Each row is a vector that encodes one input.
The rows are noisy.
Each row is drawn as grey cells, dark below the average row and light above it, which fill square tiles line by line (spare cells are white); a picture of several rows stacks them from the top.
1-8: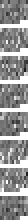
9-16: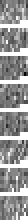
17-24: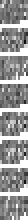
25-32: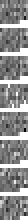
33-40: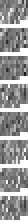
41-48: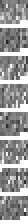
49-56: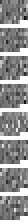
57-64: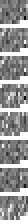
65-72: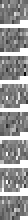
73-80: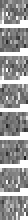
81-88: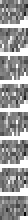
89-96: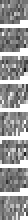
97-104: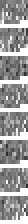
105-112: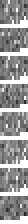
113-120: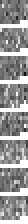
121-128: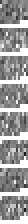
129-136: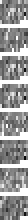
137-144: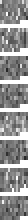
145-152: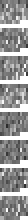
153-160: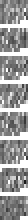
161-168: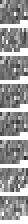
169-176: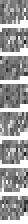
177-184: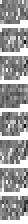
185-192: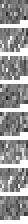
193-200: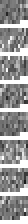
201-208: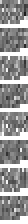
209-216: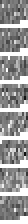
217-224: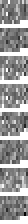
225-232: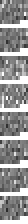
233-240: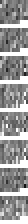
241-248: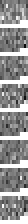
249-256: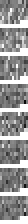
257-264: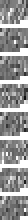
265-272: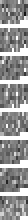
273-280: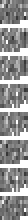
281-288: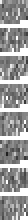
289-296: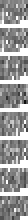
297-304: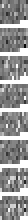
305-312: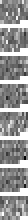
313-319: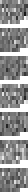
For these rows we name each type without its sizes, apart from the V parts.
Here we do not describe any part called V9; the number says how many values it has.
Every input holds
either a label and a true/false value, or a value of V9.
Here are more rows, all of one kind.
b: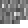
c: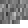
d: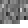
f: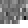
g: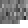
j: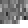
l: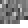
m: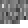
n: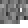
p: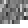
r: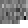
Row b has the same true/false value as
g, m and r.
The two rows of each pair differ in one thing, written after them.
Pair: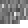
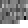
the label
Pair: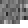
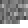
the true/false value
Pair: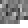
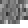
the label
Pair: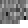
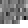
the true/false value
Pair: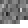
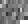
the label
